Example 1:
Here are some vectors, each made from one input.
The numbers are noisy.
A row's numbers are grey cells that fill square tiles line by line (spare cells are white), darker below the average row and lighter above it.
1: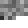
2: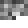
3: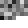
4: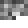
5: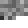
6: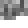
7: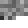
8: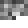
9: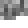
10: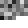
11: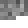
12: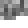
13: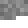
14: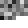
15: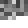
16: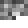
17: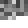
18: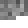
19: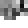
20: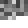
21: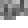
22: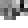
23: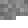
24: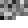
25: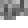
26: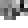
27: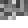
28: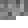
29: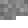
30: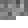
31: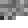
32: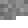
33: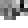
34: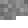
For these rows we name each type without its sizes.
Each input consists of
a node of a tree.
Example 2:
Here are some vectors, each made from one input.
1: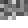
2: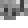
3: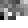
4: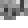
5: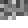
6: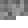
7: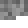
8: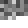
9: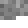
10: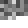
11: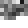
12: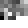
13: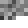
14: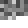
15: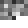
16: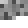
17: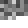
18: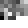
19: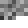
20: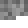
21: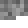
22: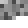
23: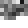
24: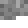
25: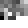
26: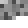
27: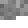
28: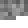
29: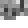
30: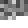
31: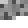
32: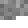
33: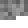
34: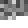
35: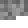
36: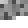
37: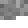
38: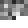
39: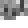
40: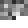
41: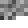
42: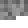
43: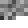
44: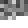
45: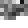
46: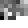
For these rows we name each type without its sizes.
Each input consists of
a node of a tree.
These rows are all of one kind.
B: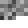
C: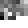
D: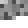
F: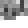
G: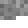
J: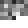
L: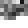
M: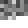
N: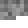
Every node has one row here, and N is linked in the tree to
G, J and M.
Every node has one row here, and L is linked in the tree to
F.
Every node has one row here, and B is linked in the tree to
C and G.
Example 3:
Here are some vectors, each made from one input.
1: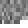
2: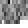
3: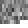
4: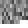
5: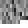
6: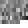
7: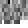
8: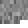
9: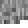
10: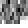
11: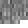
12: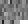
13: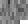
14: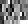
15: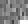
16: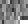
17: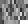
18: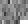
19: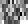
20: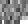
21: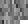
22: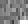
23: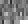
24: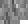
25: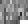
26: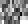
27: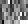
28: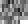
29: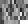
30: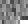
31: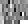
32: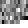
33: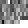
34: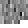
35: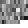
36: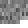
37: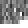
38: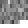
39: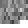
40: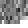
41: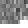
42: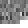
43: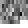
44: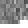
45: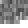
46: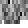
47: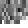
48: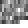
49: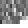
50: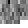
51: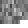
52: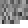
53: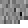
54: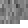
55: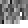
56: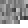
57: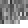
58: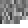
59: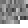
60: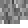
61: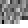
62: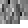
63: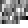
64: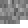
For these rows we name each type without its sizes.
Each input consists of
four true/false values.
